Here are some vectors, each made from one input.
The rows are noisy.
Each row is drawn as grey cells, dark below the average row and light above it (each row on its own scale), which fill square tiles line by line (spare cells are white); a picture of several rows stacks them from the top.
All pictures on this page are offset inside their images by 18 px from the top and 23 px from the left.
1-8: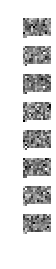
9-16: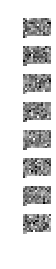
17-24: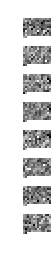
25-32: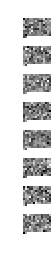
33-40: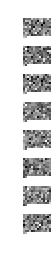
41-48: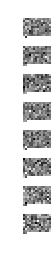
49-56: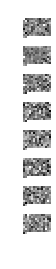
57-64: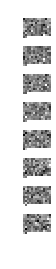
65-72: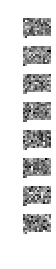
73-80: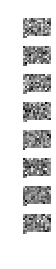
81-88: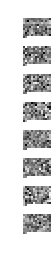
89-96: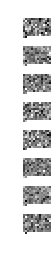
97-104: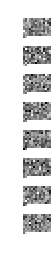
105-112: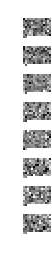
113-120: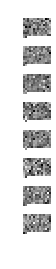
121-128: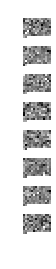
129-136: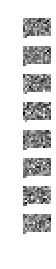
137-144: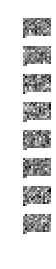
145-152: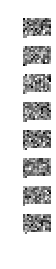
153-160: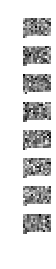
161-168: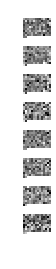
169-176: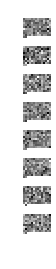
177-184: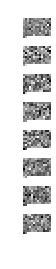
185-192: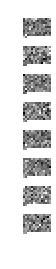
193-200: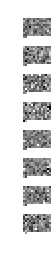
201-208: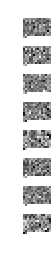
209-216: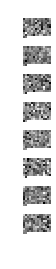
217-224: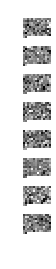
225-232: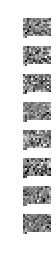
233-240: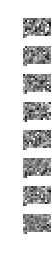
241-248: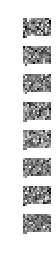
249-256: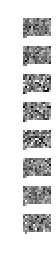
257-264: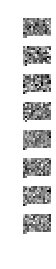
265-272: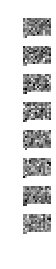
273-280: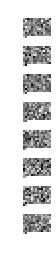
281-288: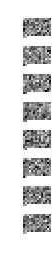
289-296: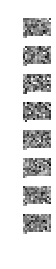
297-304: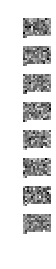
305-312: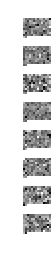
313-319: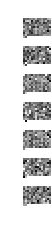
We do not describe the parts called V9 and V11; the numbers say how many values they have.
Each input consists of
either a point on each of two 13-point circles, or one of 6 labels and a value of V11, or a value of V9.
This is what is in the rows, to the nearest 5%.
About 30% of them hold a point on each of two 13-point circles. About 35% of them hold one of 6 labels and a value of V11. The rest hold a value of V9.
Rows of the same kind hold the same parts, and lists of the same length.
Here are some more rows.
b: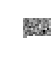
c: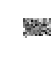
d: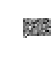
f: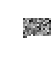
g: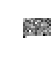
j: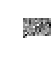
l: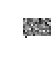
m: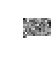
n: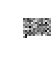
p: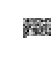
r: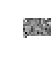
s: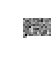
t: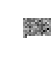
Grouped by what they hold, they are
b, c, n, p, s, t
d, l, r
f, g, j, m

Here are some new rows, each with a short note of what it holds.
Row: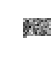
a value of V9
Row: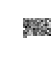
a value of V9
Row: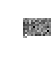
one of 6 labels and a value of V11
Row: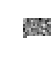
one of 6 labels and a value of V11
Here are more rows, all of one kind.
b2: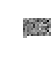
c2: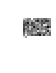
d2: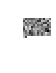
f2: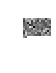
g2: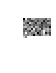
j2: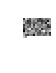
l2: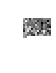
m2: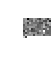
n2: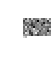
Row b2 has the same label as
d2 and f2.
